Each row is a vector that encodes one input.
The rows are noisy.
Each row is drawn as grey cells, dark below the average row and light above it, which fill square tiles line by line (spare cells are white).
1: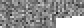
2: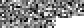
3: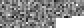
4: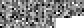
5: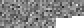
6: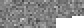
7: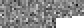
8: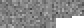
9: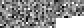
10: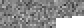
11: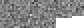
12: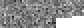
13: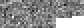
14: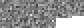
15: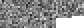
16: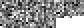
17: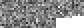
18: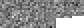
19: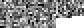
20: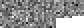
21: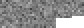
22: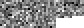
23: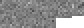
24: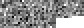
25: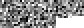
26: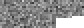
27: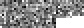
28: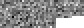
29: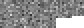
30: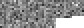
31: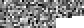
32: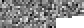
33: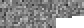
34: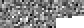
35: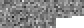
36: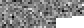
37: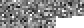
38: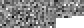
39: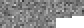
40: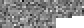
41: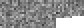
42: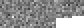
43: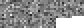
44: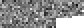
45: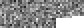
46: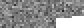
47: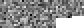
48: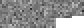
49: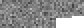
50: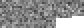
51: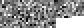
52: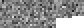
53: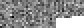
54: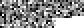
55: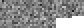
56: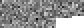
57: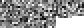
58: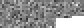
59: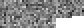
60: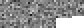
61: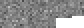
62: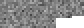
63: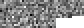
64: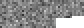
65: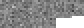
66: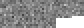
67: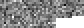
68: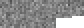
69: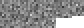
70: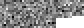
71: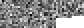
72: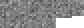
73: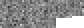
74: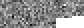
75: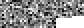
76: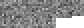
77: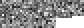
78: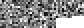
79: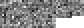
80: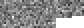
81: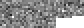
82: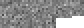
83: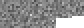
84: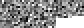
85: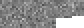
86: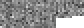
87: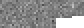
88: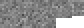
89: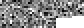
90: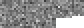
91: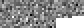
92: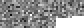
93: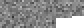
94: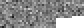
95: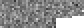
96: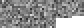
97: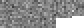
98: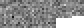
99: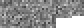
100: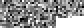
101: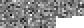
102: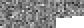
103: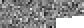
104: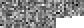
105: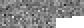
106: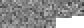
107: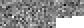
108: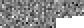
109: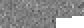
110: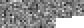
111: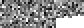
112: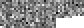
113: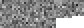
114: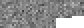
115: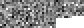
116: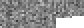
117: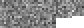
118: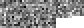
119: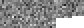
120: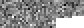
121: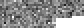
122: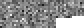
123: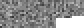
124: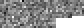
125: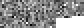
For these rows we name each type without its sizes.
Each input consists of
five true/false values.
